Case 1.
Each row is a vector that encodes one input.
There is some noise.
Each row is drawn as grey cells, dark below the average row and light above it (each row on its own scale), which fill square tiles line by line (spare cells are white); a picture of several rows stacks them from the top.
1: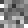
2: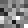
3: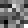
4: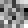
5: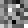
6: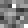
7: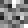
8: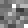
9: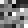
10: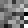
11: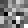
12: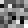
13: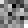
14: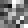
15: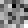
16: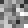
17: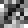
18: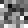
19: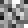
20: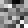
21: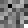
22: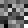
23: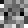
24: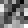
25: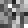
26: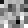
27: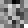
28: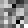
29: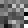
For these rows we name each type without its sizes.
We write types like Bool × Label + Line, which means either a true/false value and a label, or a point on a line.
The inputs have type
Label.
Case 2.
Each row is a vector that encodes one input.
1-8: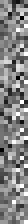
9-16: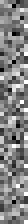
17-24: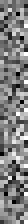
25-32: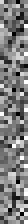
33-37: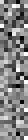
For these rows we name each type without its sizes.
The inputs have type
Label.
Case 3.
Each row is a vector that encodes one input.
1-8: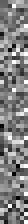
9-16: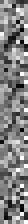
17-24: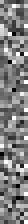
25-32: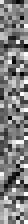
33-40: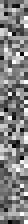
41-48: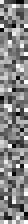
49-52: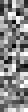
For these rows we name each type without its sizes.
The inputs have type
Label.
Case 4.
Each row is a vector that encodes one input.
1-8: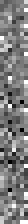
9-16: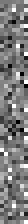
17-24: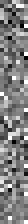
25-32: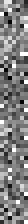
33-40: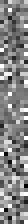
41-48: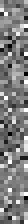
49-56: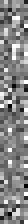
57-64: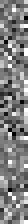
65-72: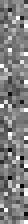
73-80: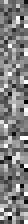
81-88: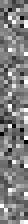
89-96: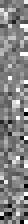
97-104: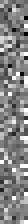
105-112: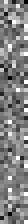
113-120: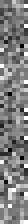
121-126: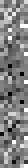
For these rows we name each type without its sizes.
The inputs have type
Label.
